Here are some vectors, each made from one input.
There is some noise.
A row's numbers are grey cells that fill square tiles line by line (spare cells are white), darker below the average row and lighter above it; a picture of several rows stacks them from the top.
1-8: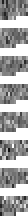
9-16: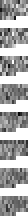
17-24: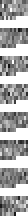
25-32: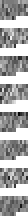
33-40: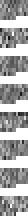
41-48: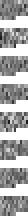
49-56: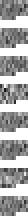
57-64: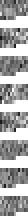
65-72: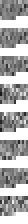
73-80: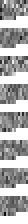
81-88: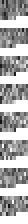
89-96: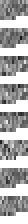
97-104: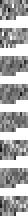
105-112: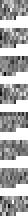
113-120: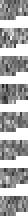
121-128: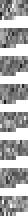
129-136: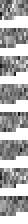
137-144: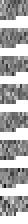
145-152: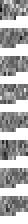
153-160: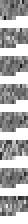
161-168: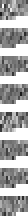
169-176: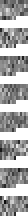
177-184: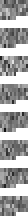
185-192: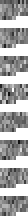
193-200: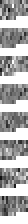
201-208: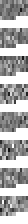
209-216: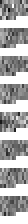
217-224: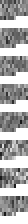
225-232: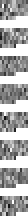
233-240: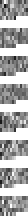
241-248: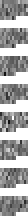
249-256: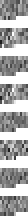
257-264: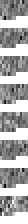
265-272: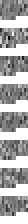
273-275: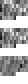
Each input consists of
either a node of a 14-node tree, or a list of up to two points on a 17-point line.
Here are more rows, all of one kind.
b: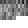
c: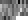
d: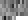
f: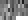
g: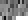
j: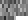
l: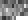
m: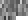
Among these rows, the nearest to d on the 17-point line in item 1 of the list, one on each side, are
b and m.
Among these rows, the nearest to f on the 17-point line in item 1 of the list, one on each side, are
g and m.
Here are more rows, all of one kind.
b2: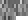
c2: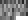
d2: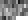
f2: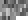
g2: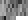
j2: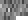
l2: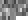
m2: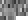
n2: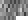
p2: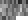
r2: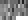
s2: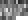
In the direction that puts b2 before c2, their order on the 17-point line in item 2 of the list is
m2, n2, b2, l2, f2, j2, g2, d2, p2, s2, r2, c2.
